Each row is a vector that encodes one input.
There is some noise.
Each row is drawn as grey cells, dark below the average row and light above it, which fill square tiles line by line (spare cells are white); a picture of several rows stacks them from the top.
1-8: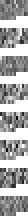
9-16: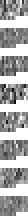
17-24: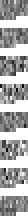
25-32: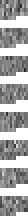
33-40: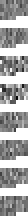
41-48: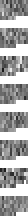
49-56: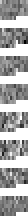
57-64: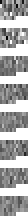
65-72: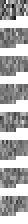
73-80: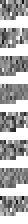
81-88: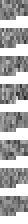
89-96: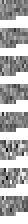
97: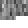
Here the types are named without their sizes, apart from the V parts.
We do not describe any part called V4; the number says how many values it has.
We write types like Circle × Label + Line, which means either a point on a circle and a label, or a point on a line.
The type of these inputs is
Circle × Circle × (Circle + Unit) + V4.
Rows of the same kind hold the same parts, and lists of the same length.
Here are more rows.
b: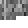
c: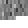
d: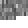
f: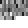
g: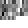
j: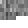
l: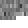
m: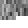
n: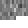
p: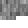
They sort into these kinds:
b, c, d, j, m, p
f, g
l, n

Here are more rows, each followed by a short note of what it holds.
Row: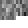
a point on each of two circles
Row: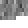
a point on each of two circles
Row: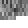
a point on each of three circles
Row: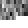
a point on each of three circles
